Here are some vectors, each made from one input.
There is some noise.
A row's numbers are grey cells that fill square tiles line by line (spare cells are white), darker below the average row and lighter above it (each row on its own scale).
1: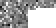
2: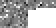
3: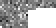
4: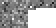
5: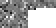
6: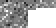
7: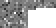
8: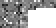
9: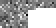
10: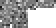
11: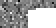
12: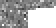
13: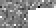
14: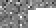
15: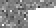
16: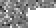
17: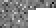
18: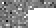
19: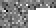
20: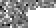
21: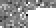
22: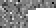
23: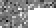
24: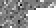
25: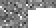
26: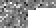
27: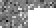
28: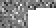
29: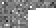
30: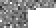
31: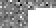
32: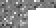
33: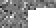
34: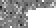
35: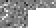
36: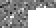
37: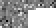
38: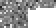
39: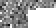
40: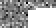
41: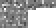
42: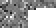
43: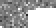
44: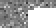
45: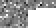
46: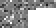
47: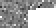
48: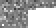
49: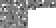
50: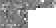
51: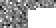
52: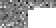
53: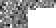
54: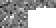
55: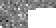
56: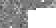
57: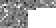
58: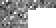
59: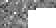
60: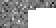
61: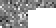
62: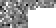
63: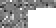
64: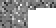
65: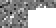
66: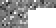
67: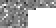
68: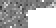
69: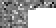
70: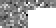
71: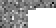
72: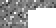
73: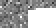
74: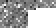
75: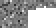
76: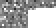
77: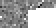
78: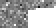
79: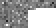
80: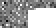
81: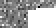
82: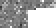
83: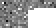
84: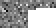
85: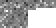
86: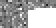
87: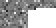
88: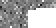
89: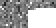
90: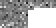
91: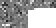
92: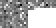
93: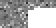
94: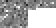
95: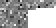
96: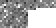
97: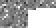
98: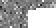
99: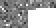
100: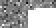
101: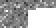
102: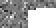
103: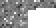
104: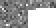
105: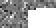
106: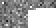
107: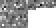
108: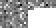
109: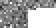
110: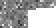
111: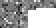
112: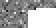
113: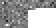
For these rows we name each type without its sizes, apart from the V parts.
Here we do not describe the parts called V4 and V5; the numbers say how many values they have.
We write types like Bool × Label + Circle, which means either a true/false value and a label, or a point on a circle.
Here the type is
Line × (Line + V5) × V4.
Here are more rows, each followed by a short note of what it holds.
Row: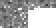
a point on each of two lines and a value of V4
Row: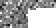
a point on a line, a value of V4 and a value of V5
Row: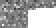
a point on a line, a value of V4 and a value of V5
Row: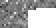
a point on each of two lines and a value of V4
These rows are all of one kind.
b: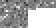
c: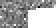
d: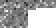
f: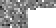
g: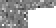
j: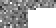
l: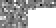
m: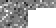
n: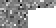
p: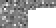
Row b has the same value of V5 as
d and m.
